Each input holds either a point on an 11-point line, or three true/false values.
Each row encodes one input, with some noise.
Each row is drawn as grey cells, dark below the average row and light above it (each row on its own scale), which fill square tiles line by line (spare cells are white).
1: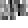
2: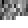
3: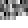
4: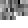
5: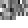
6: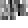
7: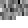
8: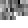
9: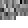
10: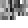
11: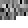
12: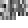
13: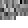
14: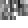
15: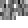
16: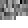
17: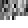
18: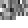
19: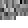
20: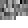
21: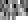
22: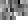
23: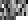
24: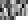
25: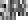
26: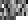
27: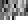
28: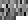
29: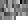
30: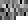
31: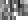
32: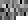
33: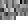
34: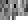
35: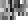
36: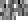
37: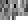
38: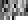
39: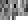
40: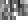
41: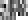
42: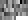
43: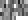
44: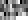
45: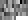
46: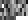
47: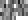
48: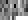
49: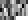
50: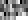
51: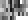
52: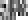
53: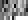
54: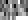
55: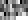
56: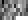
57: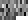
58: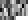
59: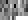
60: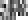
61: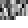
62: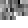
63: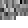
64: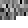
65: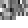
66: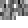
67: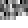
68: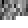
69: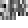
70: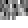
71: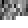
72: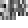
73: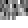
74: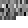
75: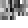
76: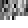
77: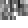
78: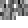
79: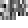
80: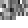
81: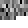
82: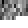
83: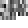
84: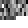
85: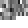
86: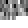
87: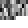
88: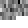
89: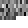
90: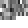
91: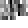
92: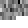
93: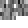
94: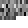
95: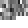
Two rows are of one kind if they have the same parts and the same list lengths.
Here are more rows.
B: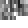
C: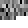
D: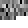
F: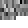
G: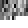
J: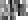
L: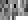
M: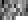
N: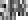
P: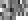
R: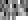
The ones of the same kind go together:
B, J, N, P
C, D, F, G, L, M, R

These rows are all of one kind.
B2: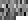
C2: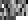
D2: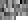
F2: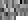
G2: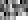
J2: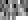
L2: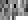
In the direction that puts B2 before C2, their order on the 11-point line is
L2, J2, G2, D2, F2, B2, C2.
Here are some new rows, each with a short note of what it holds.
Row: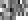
three true/false values
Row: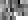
three true/false values
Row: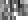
three true/false values
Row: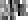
three true/false values
